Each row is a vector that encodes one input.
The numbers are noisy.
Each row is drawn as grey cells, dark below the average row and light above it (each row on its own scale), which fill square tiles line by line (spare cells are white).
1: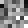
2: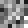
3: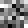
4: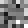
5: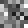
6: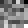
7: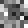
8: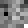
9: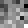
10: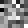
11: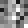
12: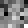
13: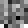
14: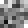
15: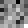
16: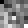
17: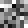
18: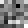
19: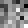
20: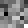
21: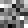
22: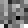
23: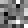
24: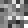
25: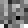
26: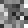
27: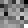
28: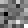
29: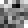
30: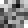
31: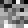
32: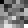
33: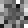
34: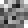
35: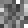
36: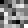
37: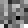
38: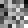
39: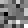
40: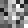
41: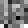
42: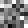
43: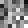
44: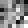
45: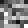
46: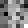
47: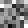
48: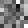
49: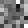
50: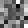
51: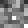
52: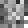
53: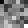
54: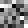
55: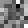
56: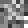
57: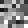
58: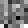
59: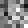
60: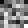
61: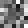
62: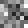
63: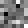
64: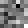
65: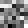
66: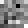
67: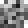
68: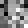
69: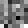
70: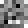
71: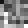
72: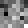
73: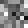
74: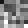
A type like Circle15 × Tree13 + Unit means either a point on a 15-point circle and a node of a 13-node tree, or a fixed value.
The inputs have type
List2(Line6).
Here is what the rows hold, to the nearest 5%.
All of them are lists of up to two points on a 6-point line: about 10% are empty, 45% hold one and 45% two.
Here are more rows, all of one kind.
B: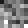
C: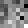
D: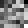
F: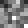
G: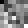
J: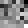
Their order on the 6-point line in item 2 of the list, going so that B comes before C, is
D, B, J, C, G, F.
